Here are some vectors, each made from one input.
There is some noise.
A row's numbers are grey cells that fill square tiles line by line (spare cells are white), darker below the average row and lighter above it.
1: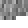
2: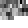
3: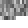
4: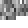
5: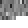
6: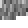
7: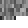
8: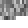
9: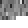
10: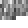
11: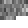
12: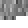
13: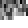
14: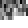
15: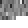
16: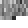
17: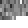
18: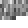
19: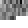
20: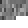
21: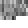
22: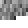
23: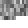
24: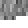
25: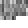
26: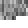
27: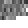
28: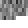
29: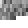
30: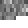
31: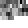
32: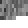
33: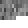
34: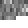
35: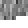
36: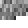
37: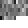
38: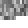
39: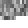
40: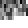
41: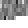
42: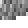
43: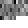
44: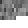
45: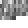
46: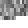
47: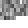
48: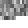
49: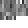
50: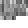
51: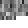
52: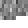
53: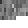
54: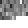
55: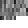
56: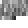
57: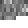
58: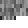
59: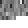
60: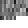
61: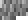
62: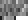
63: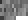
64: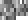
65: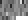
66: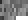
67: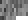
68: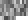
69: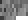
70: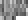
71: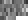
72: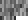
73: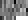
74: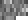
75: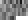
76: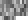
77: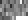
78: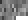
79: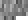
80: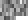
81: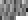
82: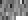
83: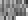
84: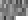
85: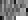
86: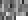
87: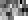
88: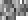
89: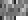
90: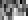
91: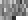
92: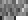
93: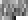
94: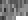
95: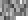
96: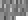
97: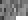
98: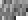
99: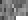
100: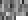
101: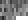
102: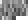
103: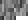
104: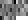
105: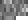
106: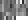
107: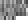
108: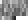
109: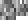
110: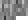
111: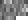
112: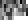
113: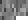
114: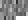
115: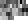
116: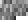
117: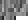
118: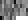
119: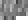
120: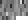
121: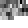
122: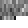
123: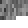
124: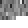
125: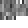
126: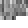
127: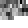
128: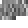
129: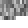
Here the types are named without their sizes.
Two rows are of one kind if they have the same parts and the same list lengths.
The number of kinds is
4.
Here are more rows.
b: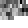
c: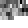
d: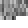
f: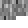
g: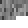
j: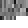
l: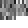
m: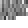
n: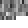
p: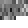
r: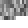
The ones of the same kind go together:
b, c
d, m, p
f, g, j
l, n, r

